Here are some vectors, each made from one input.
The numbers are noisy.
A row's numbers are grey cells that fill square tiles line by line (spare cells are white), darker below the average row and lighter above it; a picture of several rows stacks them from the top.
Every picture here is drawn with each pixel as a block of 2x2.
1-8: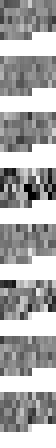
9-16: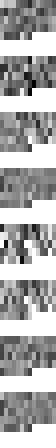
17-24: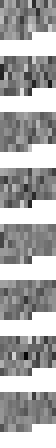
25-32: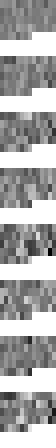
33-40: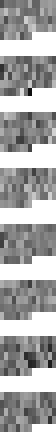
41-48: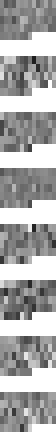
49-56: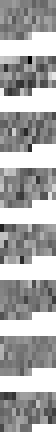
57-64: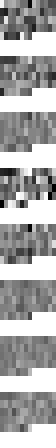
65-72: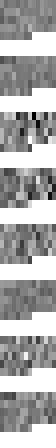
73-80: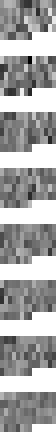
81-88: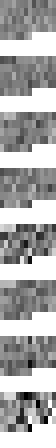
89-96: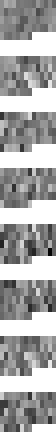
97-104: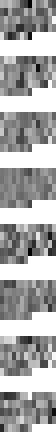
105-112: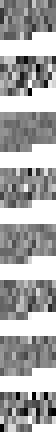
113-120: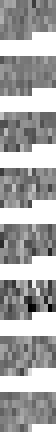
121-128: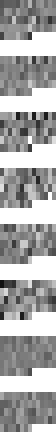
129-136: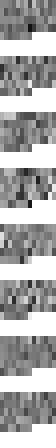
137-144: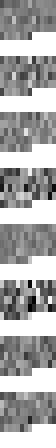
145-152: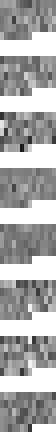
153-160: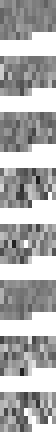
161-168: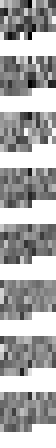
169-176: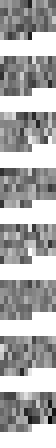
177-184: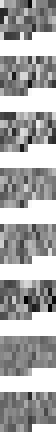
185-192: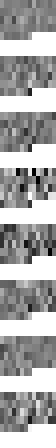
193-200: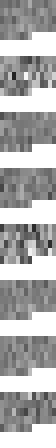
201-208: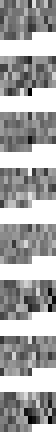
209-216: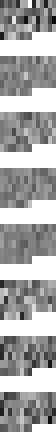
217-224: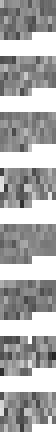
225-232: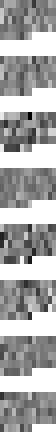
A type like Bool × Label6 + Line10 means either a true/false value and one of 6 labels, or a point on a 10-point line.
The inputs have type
Circle10.
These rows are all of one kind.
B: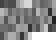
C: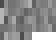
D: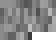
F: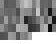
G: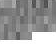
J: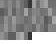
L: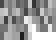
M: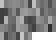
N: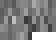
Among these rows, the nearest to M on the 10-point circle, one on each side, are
G and L.
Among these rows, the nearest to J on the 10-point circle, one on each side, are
D and N.
